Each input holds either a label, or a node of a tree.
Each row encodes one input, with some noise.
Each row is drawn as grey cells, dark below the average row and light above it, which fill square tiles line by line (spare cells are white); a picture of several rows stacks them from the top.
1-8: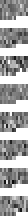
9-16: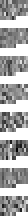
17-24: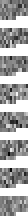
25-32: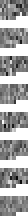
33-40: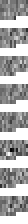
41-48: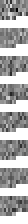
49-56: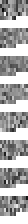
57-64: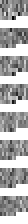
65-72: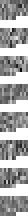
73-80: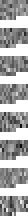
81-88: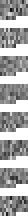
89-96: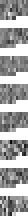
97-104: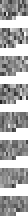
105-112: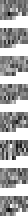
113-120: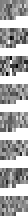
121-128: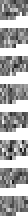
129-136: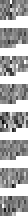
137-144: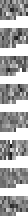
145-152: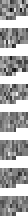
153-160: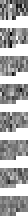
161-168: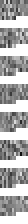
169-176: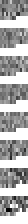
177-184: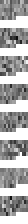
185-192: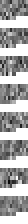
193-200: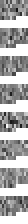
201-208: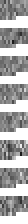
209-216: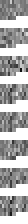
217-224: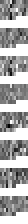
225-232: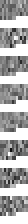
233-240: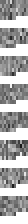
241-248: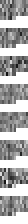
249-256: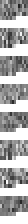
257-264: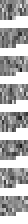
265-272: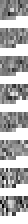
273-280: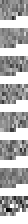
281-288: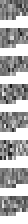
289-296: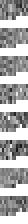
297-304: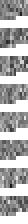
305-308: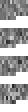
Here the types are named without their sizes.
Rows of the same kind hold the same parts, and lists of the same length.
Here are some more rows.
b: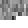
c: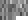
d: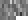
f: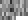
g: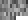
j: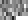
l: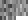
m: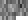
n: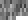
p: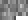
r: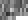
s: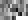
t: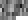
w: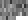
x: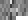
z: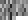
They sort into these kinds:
b, c, d, f, g, j, l, p, s, x, z
m, n, r, t, w

